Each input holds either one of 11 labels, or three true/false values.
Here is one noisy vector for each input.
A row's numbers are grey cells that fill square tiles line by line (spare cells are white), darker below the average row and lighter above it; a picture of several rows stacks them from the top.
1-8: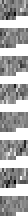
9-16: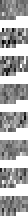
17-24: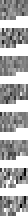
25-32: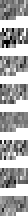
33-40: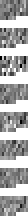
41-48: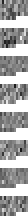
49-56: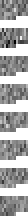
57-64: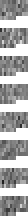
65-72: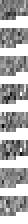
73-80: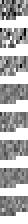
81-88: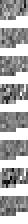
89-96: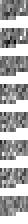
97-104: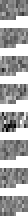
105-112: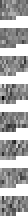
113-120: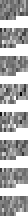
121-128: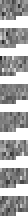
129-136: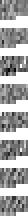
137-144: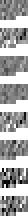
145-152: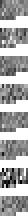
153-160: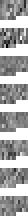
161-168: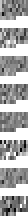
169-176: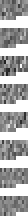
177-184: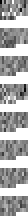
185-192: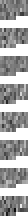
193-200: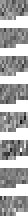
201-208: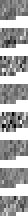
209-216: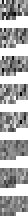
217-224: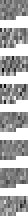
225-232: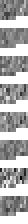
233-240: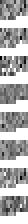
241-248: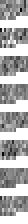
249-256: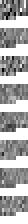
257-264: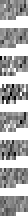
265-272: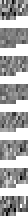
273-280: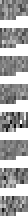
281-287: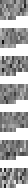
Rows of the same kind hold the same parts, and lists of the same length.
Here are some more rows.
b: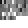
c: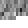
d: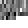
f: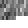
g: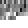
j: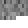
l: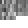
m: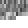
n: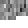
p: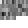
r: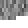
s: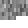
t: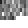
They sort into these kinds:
b, d, f, j, l, t
c, g, m, n, p, r, s

